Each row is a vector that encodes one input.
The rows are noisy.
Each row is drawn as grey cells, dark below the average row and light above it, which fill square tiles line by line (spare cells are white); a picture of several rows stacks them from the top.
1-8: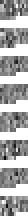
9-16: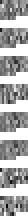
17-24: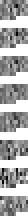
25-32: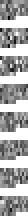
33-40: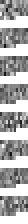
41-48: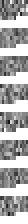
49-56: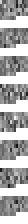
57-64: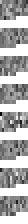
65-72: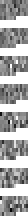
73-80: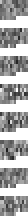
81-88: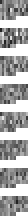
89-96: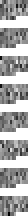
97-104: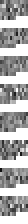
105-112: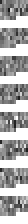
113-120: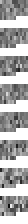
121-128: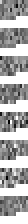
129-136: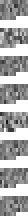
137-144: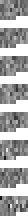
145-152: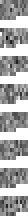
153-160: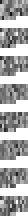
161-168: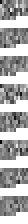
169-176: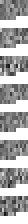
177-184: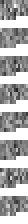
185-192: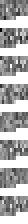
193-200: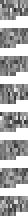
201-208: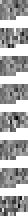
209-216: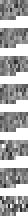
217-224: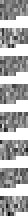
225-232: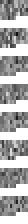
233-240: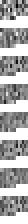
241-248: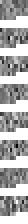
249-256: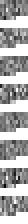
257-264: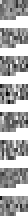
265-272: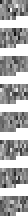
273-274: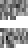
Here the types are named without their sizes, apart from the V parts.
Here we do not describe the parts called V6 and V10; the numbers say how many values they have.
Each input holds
either a value of V6 and a value of V10, or a list of points on a line.
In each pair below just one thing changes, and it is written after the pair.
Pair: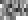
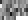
the value of V6
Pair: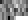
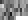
the value of V6
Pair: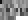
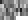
the value of V6
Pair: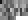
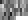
the value of V6
